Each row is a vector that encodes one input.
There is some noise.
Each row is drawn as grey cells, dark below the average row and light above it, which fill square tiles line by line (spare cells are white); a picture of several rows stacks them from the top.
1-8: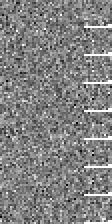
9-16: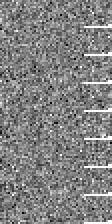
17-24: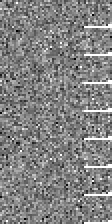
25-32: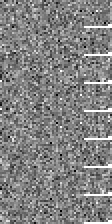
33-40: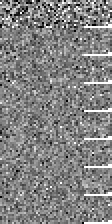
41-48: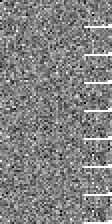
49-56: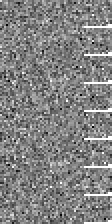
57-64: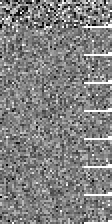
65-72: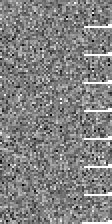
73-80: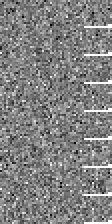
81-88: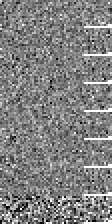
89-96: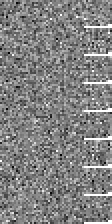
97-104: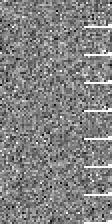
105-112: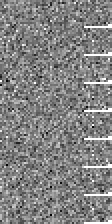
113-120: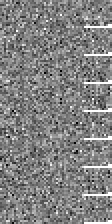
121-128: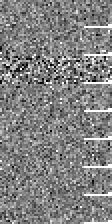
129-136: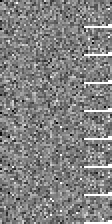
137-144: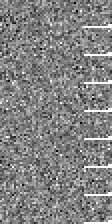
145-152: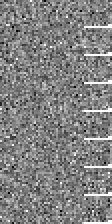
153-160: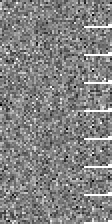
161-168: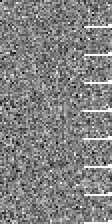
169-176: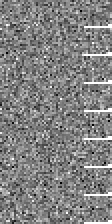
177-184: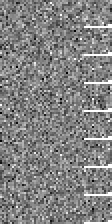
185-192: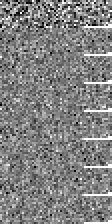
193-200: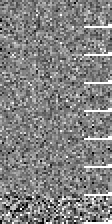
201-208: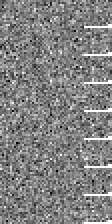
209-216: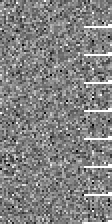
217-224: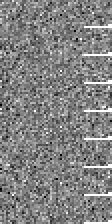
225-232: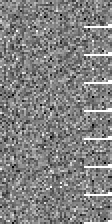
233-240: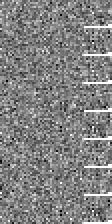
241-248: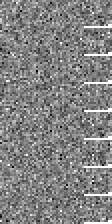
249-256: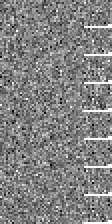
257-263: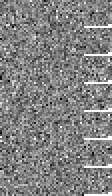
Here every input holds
a list of up to three points on an 8-point circle.
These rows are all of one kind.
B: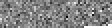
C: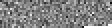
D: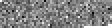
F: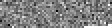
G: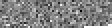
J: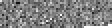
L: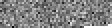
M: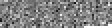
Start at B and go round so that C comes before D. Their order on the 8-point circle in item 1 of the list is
B, C, F, M, J, D, L, G.
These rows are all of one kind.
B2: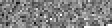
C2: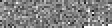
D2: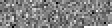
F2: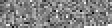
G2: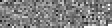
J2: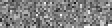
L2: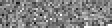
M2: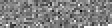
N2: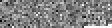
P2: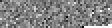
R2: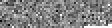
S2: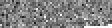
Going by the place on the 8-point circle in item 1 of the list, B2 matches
L2 and S2.
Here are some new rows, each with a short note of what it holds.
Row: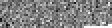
a list of two items
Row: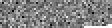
a list of two items
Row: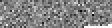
a list of three items
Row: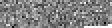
a list of three items
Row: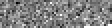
a list of three items
